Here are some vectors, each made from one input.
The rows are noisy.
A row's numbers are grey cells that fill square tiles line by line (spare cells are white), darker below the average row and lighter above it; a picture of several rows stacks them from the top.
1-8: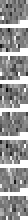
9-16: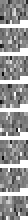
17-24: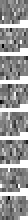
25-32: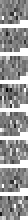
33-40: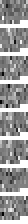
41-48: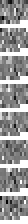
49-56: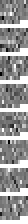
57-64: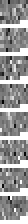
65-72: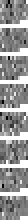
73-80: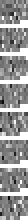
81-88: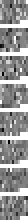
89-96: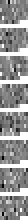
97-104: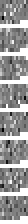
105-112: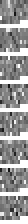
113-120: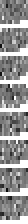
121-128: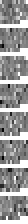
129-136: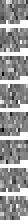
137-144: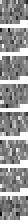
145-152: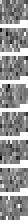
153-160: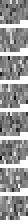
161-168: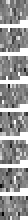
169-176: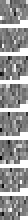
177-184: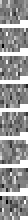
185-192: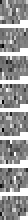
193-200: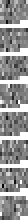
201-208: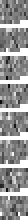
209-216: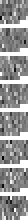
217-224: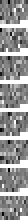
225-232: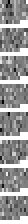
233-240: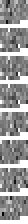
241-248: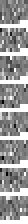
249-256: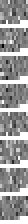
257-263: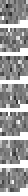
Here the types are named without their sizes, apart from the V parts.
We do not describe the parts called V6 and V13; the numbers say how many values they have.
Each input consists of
a value of V6, together with either a label and a point on a line, or a value of V13.
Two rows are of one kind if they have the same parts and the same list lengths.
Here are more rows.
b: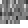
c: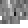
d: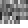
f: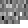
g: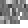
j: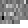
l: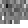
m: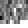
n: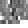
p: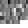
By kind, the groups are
b, c, d, g, l, n
f, j, m, p

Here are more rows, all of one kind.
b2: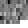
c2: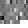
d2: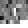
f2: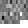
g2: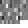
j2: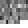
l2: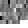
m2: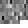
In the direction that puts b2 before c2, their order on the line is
j2, l2, b2, d2, f2, g2, c2, m2.
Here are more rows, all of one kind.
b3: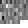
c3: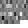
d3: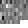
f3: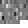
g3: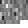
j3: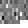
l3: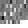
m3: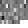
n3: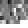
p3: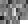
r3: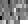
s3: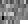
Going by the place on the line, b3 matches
d3, l3 and s3.
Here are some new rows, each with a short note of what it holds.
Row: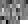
a label, a point on a line and a value of V6
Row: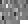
a label, a point on a line and a value of V6
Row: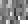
a value of V6 and a value of V13
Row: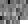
a label, a point on a line and a value of V6
